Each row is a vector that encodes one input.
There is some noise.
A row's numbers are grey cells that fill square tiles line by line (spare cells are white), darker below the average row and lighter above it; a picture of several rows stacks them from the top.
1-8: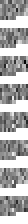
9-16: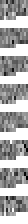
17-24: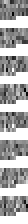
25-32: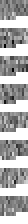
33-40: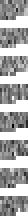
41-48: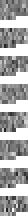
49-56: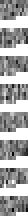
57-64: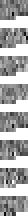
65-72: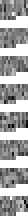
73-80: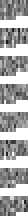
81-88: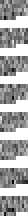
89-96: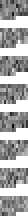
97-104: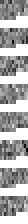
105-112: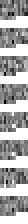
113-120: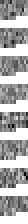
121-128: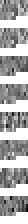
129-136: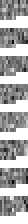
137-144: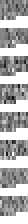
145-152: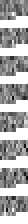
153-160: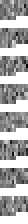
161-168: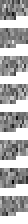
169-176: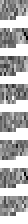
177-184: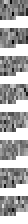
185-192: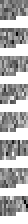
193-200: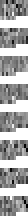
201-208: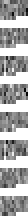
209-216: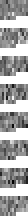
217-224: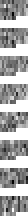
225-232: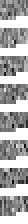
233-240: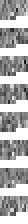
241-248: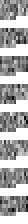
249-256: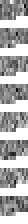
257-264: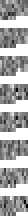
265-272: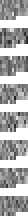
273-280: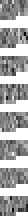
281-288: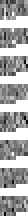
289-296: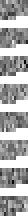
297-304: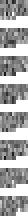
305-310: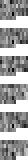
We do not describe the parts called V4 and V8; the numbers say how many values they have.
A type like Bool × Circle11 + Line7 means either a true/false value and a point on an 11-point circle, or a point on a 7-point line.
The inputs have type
((Bool × Bool × Bool × Bool + Unit) × V4 + Unit) × Tree12 × V8.
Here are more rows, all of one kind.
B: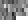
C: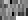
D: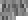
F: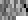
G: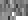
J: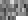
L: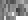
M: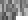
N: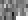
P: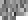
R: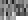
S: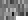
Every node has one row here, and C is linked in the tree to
S.
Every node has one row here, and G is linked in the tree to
J and L.
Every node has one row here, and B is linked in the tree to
N.
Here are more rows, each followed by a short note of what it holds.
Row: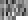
a node of a 12-node tree, four true/false values, a value of V4 and a value of V8
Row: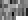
a node of a 12-node tree, four true/false values, a value of V4 and a value of V8
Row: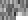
a node of a 12-node tree and a value of V8
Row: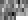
a node of a 12-node tree and a value of V8
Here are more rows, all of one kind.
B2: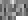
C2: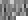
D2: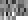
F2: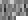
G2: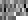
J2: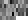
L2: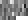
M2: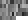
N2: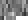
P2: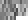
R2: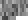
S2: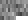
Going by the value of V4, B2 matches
R2 and S2.
